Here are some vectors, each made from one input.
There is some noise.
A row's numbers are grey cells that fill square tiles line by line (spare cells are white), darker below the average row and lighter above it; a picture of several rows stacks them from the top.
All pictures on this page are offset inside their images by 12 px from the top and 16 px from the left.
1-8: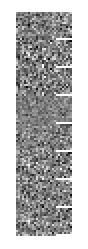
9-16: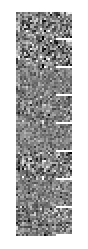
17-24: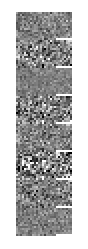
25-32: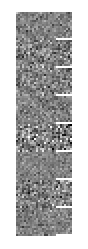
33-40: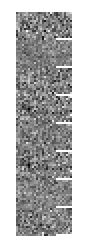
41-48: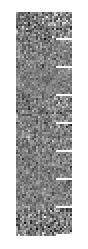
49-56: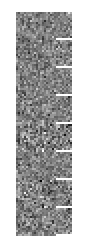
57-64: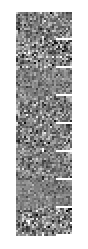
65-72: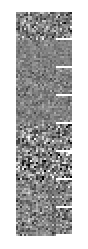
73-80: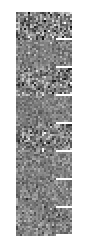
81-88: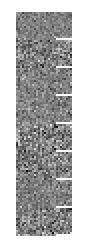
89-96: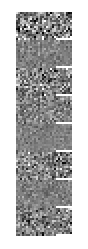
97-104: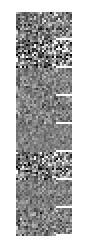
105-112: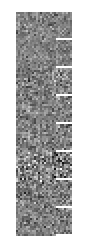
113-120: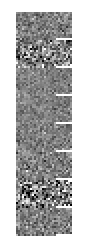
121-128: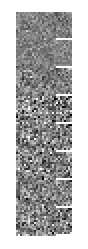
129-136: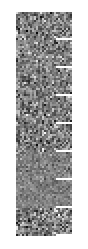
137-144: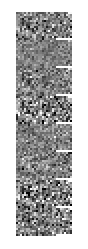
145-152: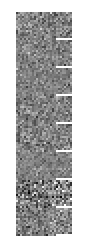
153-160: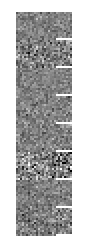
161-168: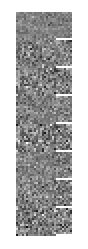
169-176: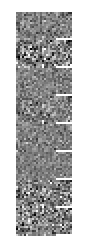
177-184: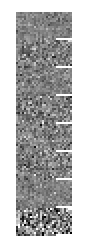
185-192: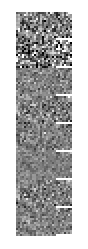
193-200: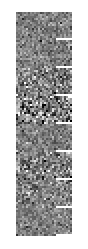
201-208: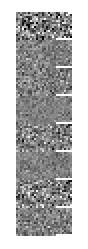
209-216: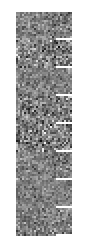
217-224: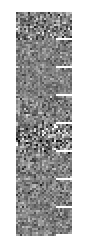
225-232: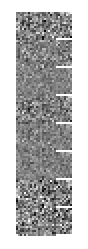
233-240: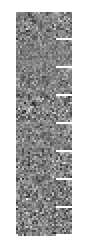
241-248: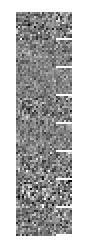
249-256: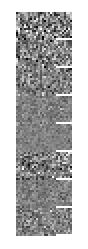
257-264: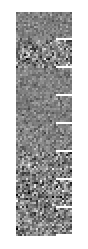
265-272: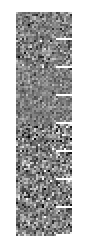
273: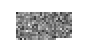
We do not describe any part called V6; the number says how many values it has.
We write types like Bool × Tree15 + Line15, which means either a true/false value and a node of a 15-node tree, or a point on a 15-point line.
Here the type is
(Circle16 + Unit) × Line10 × V6.
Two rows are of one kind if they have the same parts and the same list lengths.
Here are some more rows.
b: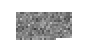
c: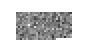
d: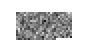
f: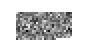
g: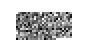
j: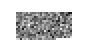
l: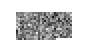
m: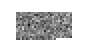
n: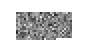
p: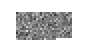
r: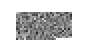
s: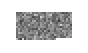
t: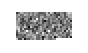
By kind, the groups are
b, f, g, l, n, r
c, d, j, m, p, s, t

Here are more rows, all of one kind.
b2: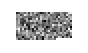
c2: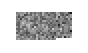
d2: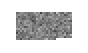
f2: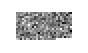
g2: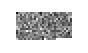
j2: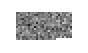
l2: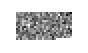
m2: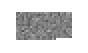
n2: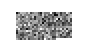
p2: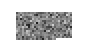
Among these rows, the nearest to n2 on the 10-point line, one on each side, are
c2 and d2.
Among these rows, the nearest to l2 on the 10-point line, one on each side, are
c2 and f2.
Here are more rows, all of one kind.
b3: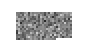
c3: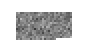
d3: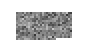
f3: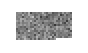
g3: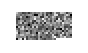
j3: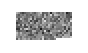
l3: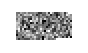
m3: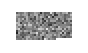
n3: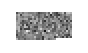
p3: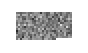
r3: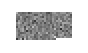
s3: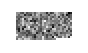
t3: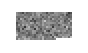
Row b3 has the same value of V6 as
j3, m3 and s3.
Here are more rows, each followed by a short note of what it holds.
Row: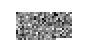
a point on a 16-point circle, a point on a 10-point line and a value of V6
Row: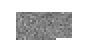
a point on a 10-point line and a value of V6
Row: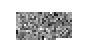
a point on a 10-point line and a value of V6
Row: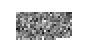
a point on a 10-point line and a value of V6
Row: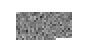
a point on a 10-point line and a value of V6
